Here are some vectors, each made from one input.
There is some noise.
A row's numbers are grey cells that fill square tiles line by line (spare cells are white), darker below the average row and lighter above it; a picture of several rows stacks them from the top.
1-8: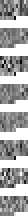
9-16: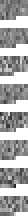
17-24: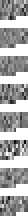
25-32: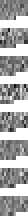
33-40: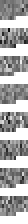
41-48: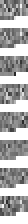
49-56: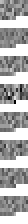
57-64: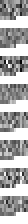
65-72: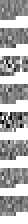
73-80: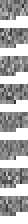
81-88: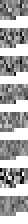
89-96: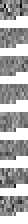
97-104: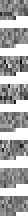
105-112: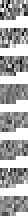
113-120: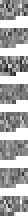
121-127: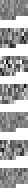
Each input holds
a point on a 6-point line, together with a list of up to two points on a 7-point line.
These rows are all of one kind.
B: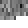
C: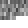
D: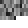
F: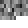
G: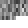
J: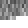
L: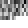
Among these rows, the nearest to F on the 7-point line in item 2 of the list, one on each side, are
B and G.
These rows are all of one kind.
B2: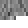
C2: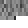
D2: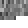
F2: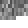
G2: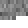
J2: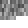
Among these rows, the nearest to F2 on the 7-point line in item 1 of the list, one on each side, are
C2 and G2.
